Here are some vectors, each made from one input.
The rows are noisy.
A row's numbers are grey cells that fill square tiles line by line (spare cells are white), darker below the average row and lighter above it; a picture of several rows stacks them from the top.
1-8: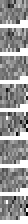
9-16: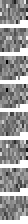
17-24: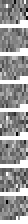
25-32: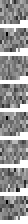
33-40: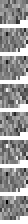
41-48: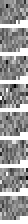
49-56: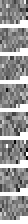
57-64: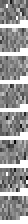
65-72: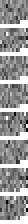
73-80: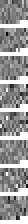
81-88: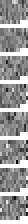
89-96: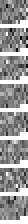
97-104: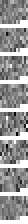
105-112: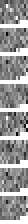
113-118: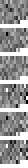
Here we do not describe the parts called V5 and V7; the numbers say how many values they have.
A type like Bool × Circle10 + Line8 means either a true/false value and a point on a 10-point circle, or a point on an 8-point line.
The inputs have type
Bool × Bool × Bool × (Line6 + V5 × V7).
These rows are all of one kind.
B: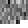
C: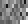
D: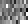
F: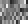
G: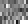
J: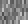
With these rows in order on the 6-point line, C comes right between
B and G.
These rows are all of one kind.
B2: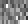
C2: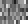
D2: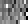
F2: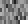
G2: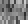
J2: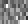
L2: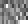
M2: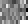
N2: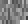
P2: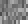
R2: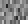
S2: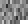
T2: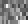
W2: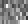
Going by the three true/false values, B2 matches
J2, L2, T2 and W2.
